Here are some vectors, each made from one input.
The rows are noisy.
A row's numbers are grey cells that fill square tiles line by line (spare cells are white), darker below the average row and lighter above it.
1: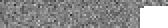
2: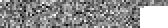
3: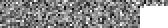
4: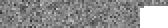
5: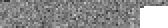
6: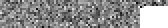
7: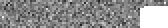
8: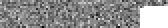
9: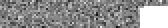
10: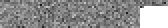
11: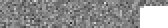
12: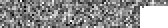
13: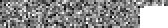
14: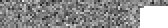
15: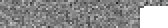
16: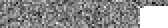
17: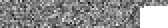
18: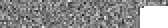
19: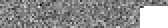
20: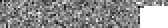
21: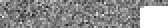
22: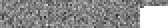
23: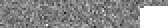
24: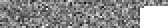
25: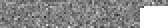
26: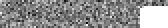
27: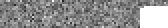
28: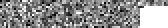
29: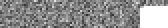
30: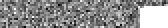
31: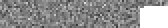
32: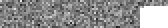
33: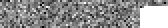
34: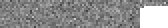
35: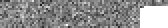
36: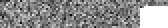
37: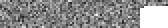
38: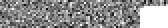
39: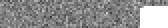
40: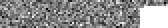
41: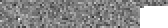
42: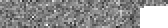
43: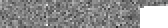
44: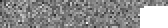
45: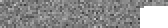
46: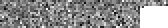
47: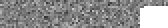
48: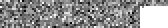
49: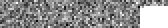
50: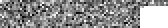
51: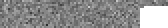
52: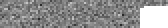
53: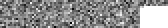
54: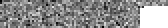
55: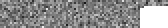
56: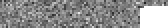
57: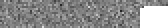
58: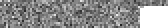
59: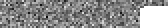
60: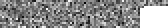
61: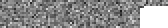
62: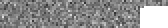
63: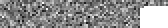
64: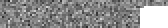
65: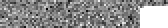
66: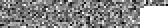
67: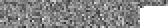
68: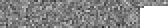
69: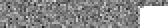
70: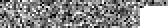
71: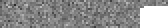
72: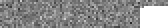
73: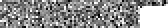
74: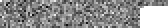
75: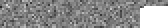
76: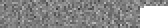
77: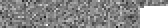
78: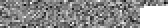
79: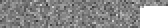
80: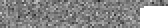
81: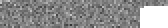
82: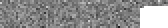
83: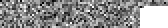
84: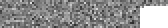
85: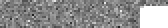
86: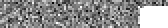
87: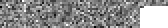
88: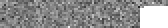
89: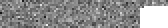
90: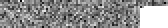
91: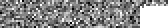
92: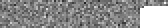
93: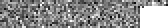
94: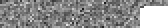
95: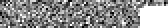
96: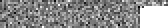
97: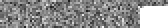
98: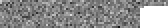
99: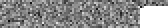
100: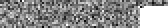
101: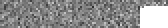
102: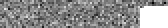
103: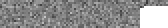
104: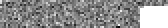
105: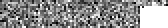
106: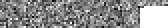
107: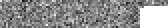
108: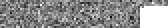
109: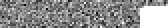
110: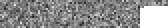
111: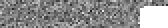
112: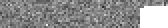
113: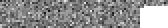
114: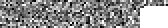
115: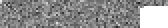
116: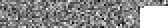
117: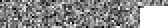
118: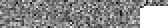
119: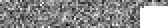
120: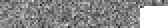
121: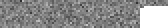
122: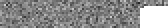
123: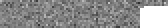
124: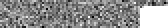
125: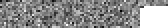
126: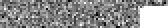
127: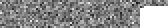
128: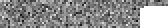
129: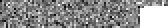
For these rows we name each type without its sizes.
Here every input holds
a point on each of two circles.
